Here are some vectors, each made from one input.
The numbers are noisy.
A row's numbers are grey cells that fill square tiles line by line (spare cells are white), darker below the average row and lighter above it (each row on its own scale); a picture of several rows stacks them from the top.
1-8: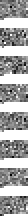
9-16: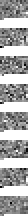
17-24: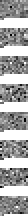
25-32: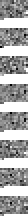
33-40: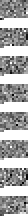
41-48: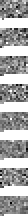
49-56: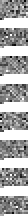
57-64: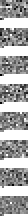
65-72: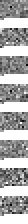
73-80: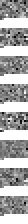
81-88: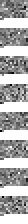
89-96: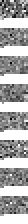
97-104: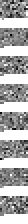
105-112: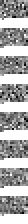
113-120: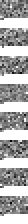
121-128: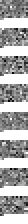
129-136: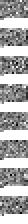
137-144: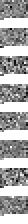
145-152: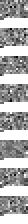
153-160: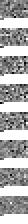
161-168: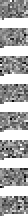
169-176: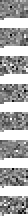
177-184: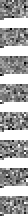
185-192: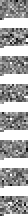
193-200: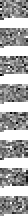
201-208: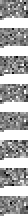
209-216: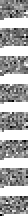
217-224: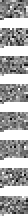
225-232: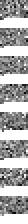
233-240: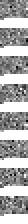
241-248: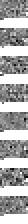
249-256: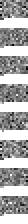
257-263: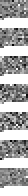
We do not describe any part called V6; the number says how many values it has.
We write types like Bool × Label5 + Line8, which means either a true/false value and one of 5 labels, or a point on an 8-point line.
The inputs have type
List3(Label9 × V6).
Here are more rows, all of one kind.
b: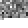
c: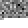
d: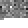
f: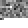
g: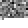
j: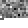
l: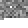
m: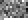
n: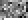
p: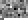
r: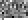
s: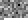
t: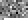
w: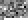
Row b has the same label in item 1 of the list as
j, l, p and r.
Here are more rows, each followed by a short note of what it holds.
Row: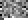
the empty list
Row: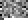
the empty list
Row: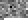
a list of one item
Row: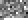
a list of one item
